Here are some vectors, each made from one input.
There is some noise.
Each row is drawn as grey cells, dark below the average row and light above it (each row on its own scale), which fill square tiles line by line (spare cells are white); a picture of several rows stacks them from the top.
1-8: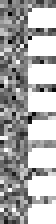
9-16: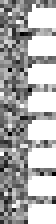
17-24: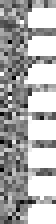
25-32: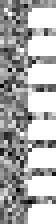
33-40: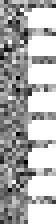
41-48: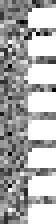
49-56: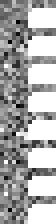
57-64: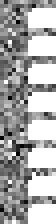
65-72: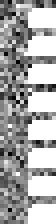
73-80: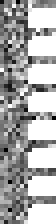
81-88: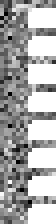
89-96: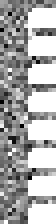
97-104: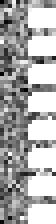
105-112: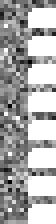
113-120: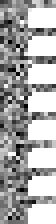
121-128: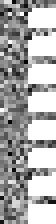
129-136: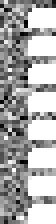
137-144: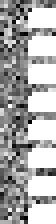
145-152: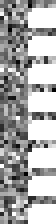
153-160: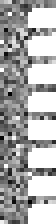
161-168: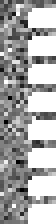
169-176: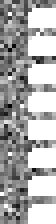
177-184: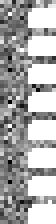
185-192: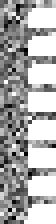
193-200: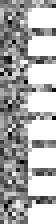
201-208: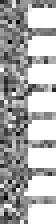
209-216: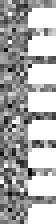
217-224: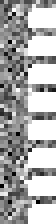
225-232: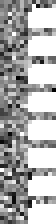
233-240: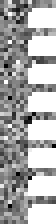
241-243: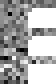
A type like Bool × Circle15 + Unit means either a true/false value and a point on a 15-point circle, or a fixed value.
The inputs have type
Bool × Circle10 × (Tree9 + Unit) + Circle11 + Unit.
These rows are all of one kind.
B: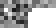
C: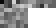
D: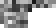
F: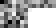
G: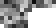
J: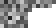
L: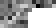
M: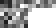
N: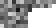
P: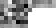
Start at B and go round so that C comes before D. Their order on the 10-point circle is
B, G, C, D, L, F, J, N, P, M.
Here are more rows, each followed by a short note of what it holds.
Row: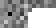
a point on an 11-point circle
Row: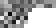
a point on an 11-point circle
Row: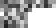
a point on a 10-point circle and a true/false value
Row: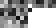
a point on an 11-point circle
